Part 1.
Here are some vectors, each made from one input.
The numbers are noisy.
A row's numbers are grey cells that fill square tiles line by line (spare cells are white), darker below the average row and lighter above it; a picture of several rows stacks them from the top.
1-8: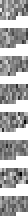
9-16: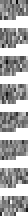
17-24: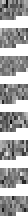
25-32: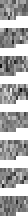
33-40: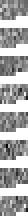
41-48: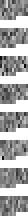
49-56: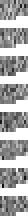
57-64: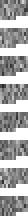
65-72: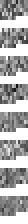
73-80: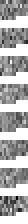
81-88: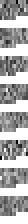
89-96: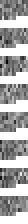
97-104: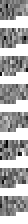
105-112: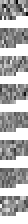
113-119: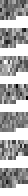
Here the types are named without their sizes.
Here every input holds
a point on a line, together with either a point on a line, or three true/false values.
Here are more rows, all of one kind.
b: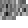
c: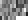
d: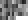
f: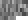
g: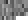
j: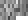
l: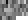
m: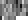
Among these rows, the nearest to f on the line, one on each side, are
j and l.
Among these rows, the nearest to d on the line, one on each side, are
b and g.
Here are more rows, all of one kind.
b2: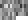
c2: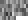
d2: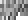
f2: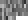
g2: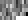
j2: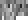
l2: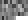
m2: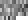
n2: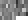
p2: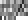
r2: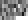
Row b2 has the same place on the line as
g2, j2 and p2.
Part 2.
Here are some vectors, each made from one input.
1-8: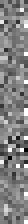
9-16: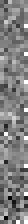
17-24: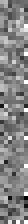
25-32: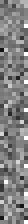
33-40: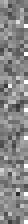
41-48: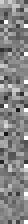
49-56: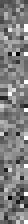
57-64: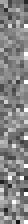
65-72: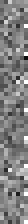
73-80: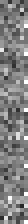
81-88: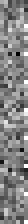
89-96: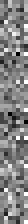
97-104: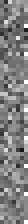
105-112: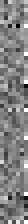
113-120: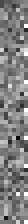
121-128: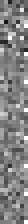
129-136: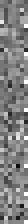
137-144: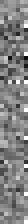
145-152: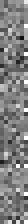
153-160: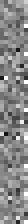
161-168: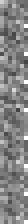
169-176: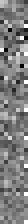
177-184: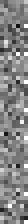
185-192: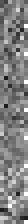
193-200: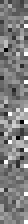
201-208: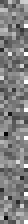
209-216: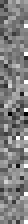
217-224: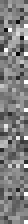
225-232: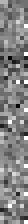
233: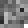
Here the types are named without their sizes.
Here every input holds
a list of points on a line.
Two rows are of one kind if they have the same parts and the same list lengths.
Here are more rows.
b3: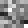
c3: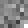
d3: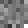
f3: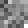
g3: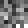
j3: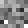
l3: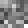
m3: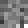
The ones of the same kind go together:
b3
c3, f3
d3, g3, m3
j3, l3

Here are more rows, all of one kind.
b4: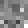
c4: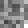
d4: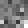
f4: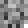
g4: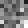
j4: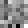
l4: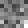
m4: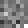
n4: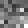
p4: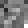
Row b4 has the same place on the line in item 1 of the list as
c4, g4, l4 and n4.
